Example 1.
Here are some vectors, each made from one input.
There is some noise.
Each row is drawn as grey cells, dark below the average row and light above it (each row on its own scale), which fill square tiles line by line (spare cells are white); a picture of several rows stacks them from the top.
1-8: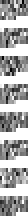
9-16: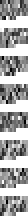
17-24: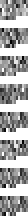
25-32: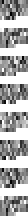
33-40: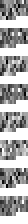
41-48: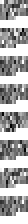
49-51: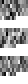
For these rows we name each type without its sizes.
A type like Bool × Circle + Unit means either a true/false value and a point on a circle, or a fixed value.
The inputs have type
Tree.
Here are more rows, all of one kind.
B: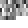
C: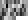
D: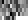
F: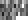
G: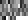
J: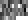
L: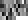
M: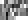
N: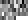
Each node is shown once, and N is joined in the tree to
G.
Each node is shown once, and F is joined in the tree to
J, L and M.
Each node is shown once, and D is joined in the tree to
L.
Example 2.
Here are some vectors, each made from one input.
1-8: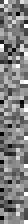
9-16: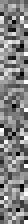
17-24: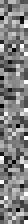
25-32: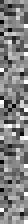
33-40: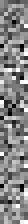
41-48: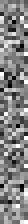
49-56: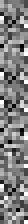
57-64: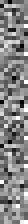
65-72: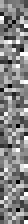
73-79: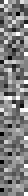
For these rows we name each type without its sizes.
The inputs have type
Line.
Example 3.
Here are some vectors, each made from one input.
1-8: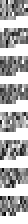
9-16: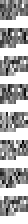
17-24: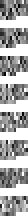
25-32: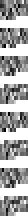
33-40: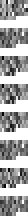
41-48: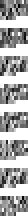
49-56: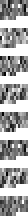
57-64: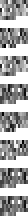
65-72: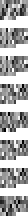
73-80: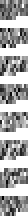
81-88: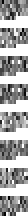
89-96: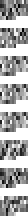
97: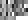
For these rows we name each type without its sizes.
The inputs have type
Tree.
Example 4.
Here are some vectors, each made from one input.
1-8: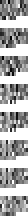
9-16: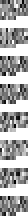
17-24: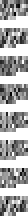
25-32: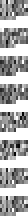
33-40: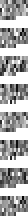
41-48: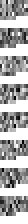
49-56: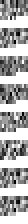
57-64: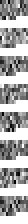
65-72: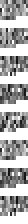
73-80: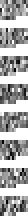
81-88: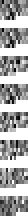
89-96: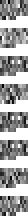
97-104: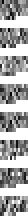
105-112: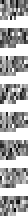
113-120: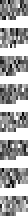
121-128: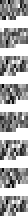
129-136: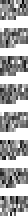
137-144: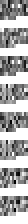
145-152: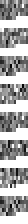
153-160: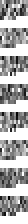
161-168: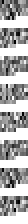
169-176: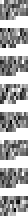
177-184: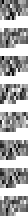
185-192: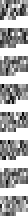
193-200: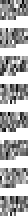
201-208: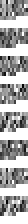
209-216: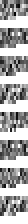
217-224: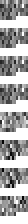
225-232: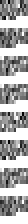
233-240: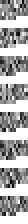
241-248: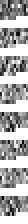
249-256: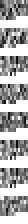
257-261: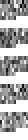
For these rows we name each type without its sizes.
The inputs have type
Tree.
